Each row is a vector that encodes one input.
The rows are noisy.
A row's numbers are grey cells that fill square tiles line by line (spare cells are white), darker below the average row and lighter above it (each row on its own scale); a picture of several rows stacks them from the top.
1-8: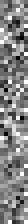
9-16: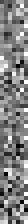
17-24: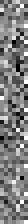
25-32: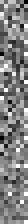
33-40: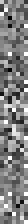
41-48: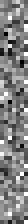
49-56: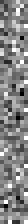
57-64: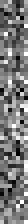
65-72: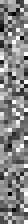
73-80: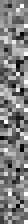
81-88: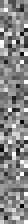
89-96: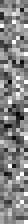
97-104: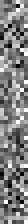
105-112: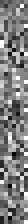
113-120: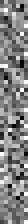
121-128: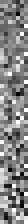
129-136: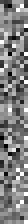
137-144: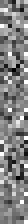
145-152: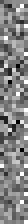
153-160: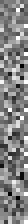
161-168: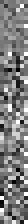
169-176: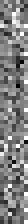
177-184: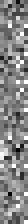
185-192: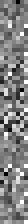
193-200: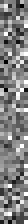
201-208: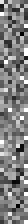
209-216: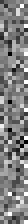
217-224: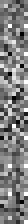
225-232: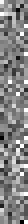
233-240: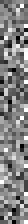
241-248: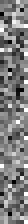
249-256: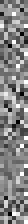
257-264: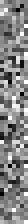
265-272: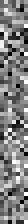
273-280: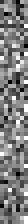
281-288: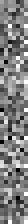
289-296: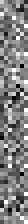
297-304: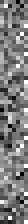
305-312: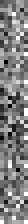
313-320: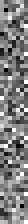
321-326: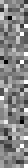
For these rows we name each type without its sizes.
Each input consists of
a point on a line.
